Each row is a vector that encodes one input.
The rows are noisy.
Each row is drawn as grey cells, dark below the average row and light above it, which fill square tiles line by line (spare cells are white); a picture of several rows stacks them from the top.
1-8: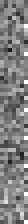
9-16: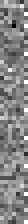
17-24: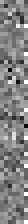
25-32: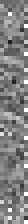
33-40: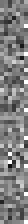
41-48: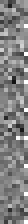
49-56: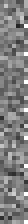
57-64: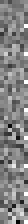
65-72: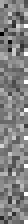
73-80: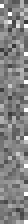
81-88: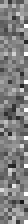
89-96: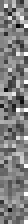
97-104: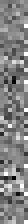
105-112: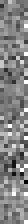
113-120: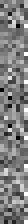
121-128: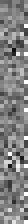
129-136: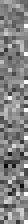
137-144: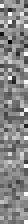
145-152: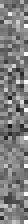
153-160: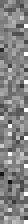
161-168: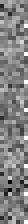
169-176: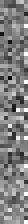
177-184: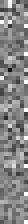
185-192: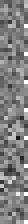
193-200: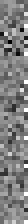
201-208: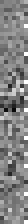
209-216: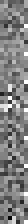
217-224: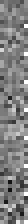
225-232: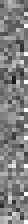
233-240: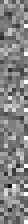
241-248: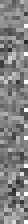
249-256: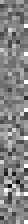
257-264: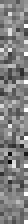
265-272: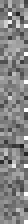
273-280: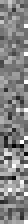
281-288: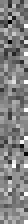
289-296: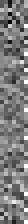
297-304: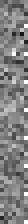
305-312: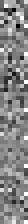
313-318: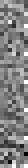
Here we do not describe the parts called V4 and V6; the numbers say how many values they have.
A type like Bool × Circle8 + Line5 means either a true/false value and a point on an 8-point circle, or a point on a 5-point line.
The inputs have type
(Line13 + V4) × V6 + List2(Line8).
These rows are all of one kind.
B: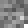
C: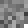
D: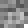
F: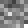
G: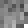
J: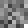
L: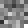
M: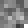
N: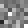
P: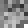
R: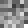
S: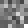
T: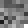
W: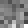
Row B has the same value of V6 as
S, T and W.
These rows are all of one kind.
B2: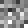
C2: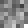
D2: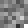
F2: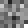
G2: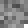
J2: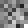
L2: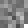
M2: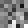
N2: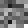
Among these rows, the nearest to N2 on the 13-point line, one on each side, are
B2 and F2.
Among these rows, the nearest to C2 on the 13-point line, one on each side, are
B2 and L2.
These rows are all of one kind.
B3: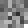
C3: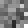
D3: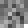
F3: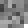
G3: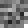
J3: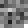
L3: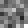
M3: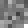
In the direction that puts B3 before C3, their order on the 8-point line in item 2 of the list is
B3, F3, D3, C3, L3, G3, M3, J3.
